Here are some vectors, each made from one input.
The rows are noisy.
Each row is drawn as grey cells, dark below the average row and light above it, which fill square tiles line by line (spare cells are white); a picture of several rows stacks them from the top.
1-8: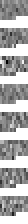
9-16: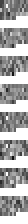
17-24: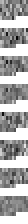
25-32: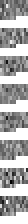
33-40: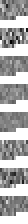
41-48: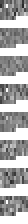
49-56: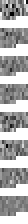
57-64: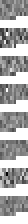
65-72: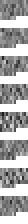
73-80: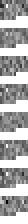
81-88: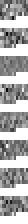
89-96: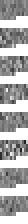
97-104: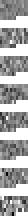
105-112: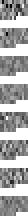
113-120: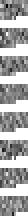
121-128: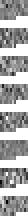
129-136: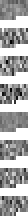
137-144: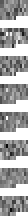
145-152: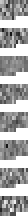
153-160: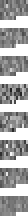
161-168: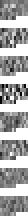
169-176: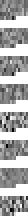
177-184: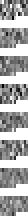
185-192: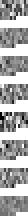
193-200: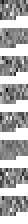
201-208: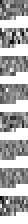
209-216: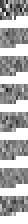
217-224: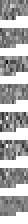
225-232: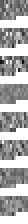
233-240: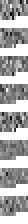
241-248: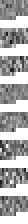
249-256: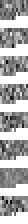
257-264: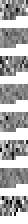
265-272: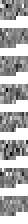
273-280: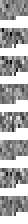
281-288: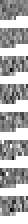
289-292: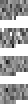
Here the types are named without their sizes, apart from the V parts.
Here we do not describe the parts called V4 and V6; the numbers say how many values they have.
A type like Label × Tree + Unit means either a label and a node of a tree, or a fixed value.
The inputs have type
Label × V6 + List(Bool × V4 + Circle).
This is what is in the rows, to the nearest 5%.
About 10% of them hold a label and a value of V6. The rest are lists of items, each either a point on a circle, or a true/false value and a value of V4.
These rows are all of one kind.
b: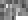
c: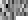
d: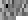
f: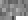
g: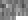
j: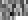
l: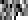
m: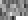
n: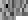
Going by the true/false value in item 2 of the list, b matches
f and m.
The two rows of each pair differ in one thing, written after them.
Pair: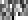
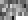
the true/false value in item 2 of the list
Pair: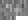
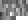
the true/false value in item 1 of the list
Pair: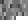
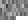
the value of V4 in item 2 of the list
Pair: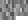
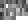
the true/false value in item 1 of the list
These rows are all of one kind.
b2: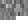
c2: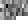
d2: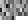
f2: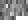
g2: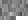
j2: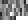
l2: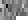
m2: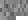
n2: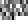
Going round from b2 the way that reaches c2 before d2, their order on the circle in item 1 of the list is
b2, c2, m2, j2, n2, f2, d2, g2, l2.
